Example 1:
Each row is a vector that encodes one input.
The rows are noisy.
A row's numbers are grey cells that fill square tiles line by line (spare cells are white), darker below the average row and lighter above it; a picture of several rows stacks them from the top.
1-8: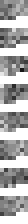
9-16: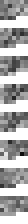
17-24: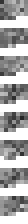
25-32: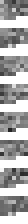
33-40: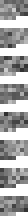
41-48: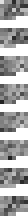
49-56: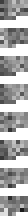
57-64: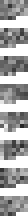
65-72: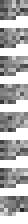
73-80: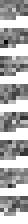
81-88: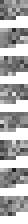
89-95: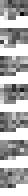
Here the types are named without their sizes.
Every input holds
a point on a line, together with either a fixed value, or three true/false values.
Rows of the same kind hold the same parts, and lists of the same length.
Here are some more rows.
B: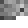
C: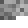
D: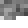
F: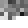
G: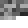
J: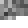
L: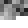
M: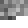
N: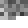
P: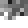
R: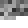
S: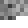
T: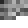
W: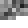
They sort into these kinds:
B, C, M, S, T
D, F, G, J, L, N, P, R, W

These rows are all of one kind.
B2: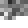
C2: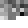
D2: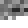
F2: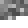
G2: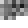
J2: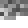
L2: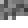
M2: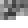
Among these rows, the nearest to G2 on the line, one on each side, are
B2 and C2.
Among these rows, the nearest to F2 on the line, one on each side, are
J2 and L2.
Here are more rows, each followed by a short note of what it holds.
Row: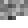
a point on a line
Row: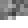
a point on a line and three true/false values
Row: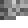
a point on a line
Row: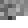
a point on a line
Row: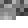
a point on a line and three true/false values
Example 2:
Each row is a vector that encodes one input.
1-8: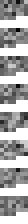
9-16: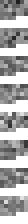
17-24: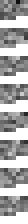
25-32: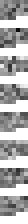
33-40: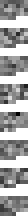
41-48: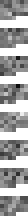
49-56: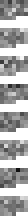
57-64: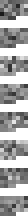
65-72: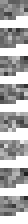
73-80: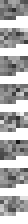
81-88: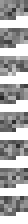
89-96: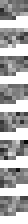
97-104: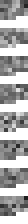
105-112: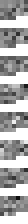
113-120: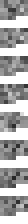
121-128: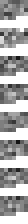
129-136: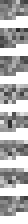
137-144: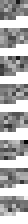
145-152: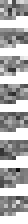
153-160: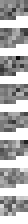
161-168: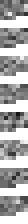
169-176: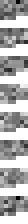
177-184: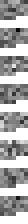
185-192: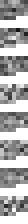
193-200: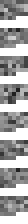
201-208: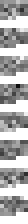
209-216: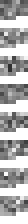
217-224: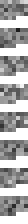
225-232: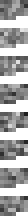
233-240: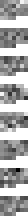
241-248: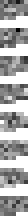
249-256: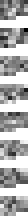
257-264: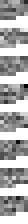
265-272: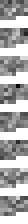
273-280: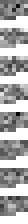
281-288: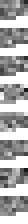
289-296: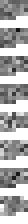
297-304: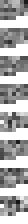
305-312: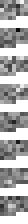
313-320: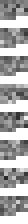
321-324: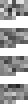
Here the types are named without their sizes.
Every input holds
either a label, or four true/false values.
